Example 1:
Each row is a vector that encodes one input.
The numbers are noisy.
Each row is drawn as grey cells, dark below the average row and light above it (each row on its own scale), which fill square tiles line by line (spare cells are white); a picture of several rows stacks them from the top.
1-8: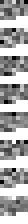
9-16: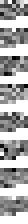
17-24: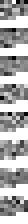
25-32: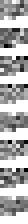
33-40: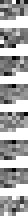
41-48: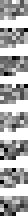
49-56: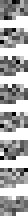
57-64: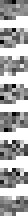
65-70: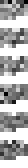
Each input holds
either a fixed value, or three true/false values.
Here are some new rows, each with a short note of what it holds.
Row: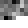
three true/false values
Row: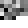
a fixed value
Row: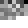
three true/false values
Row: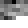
three true/false values
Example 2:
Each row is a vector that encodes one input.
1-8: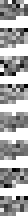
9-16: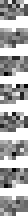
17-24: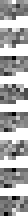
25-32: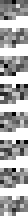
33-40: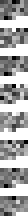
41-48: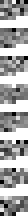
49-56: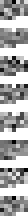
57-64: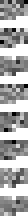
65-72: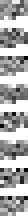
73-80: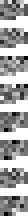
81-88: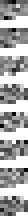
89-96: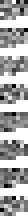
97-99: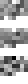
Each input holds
either a fixed value, or three true/false values.
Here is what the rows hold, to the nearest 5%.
About 5% of them hold a fixed value. The rest hold three true/false values.
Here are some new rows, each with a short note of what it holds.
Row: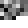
a fixed value
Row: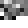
a fixed value
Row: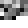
a fixed value
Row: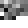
a fixed value
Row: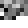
a fixed value
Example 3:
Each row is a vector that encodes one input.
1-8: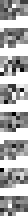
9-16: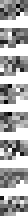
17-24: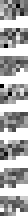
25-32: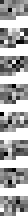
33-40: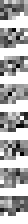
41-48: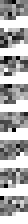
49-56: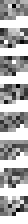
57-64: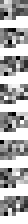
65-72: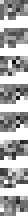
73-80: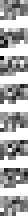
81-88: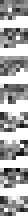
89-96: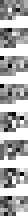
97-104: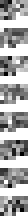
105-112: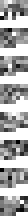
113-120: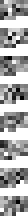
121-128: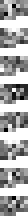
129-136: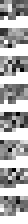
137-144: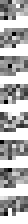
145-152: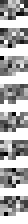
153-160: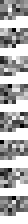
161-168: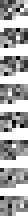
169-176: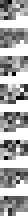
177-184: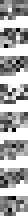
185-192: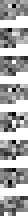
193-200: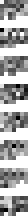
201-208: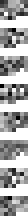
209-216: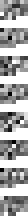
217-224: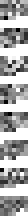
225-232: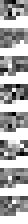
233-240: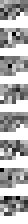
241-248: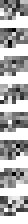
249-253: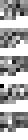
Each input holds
one of 9 labels.
